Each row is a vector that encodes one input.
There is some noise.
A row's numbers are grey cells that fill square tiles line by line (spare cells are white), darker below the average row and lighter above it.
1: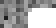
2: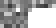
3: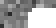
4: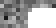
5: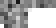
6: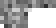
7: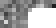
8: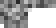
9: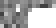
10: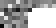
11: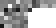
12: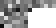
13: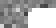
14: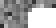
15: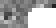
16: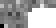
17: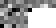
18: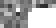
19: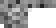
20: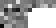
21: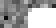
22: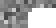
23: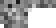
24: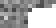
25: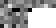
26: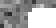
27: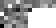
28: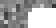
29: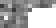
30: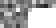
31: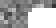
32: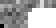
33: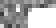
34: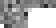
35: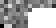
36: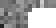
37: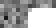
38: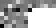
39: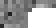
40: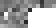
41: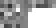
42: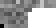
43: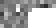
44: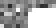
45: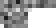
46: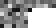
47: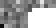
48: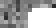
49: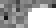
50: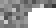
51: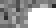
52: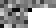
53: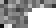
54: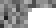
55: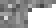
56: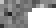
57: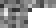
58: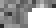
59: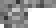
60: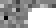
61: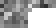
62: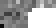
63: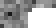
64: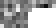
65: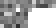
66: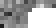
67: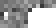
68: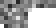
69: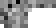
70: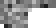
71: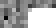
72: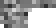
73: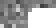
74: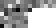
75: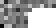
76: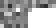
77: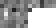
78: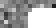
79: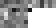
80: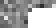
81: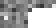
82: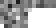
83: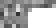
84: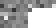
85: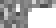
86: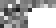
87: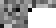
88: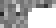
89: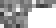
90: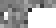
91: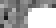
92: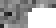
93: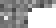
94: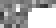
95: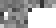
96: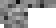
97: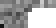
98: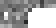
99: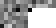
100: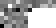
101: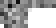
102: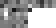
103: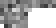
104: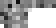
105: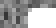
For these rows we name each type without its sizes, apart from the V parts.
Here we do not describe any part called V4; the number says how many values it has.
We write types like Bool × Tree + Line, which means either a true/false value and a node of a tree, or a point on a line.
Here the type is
Bool × (Line + V4).
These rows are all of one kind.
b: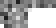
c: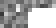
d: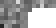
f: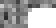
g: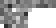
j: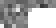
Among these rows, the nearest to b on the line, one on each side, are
f and g.
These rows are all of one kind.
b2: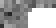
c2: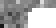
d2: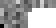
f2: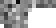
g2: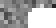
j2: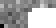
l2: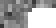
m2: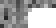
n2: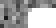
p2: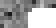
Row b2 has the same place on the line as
l2 and p2.
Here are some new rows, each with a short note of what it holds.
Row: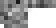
a point on a line and a true/false value
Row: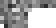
a point on a line and a true/false value
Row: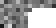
a true/false value and a value of V4
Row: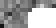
a point on a line and a true/false value
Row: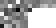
a true/false value and a value of V4
